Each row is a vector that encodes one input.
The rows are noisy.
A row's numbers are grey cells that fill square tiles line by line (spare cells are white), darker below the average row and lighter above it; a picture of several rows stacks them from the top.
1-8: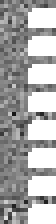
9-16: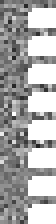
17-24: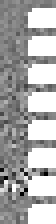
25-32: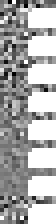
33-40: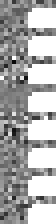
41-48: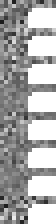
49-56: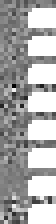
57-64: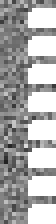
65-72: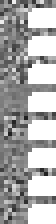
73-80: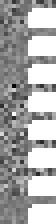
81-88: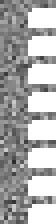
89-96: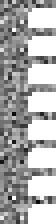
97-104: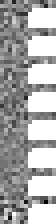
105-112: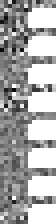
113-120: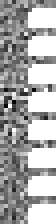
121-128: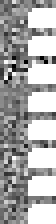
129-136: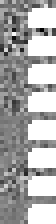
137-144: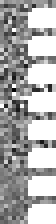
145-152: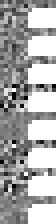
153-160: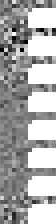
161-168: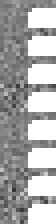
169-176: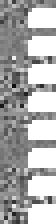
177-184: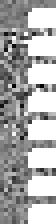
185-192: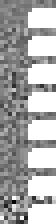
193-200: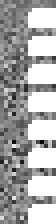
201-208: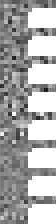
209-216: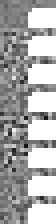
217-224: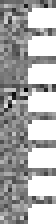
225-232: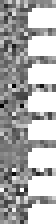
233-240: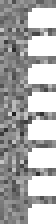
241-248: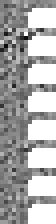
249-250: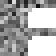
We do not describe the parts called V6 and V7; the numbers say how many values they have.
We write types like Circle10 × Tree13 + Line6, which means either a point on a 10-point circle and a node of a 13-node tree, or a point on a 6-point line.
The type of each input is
(Bool × Circle9 + V6) × V7 + Unit.
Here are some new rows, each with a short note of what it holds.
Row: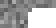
a point on a 9-point circle, a true/false value and a value of V7
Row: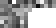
a value of V6 and a value of V7
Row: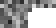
a fixed value
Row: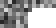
a fixed value
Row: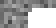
a value of V6 and a value of V7
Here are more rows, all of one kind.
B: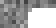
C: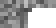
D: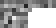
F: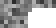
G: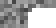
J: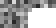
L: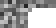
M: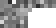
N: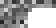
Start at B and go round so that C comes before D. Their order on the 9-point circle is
B, J, N, G, C, L, D, F, M.
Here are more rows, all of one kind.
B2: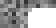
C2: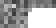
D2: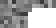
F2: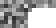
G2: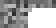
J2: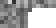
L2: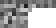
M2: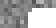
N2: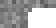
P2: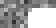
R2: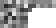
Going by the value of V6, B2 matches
F2, P2 and R2.
